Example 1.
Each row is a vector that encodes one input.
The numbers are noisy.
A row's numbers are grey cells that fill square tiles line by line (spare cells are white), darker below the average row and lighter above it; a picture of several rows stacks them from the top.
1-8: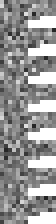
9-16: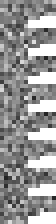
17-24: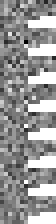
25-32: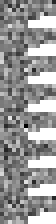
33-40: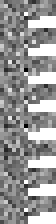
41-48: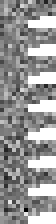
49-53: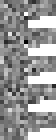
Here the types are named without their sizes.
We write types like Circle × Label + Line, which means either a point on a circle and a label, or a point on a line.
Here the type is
Circle.
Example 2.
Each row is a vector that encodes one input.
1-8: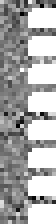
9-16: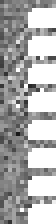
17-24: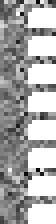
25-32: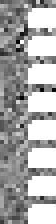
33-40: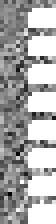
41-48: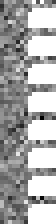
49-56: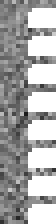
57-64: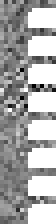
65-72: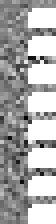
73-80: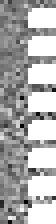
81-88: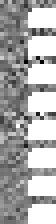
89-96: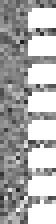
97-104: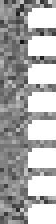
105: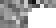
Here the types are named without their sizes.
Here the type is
Circle + Unit.
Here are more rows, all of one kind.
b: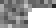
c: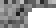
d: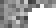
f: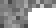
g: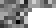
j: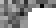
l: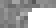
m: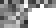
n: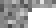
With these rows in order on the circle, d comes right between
c and l.
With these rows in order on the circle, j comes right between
c and f.
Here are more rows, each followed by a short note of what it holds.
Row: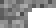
a fixed value
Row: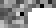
a fixed value
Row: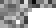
a point on a circle
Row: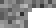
a fixed value
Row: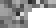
a point on a circle
